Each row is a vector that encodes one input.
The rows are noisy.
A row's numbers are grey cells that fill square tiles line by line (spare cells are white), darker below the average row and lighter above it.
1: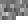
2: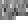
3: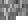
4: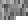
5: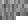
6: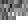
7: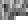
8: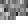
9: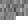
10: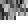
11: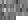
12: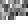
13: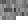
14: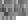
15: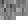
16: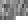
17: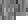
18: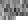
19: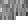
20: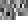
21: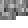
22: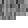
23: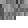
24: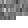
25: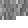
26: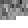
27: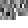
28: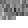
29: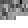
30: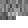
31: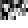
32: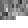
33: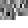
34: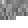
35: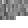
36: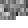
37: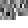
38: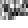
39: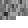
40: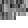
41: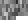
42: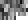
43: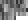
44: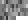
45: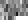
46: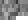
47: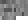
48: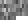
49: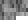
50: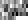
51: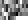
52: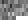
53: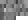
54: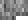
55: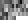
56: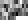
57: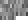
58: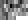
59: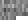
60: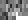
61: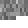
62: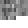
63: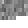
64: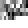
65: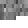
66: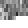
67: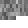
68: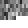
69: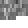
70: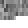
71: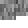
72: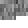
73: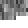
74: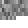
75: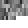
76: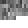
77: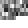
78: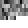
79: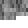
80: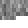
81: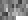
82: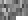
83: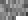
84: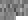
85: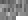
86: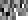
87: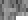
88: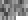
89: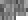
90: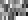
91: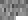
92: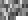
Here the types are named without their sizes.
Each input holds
a list of points on a circle.
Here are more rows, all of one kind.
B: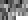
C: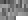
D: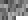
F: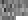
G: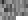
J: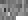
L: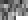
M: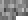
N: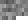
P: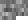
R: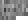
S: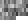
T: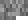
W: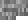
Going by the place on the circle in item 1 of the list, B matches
D, L, N and P.
